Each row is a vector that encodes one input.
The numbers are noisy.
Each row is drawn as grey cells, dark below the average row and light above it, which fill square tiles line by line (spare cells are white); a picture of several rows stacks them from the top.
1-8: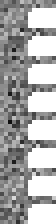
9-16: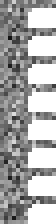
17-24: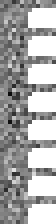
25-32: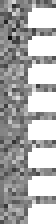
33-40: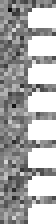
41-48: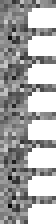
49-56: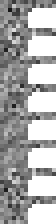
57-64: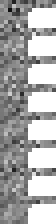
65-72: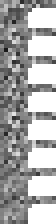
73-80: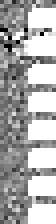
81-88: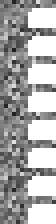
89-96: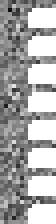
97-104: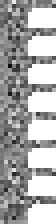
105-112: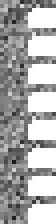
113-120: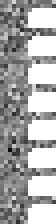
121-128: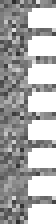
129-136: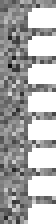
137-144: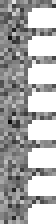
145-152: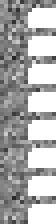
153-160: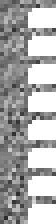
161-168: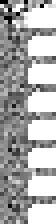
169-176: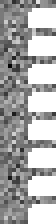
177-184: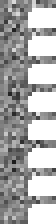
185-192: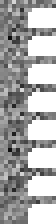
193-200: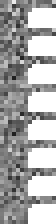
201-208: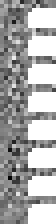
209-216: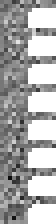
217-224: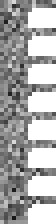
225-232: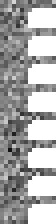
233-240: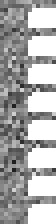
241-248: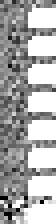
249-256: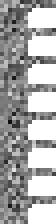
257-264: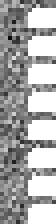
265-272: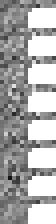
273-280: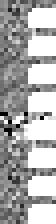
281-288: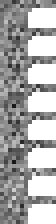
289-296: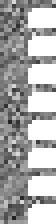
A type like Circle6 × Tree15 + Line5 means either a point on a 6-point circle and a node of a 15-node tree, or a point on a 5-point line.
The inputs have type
List2(Line10).
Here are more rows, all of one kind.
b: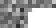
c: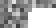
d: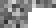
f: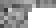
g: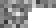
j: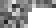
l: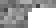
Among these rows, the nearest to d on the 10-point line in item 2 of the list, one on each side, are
g and j.
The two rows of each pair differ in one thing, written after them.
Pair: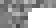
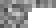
the place on the 10-point line in item 2 of the list
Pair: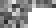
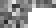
the place on the 10-point line in item 2 of the list
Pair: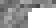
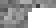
the place on the 10-point line in item 2 of the list
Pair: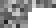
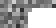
the place on the 10-point line in item 2 of the list
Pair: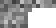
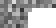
the place on the 10-point line in item 1 of the list
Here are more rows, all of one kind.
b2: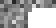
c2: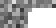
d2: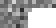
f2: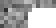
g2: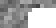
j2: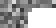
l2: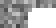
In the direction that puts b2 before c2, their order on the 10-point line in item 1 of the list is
b2, g2, f2, l2, d2, c2, j2.
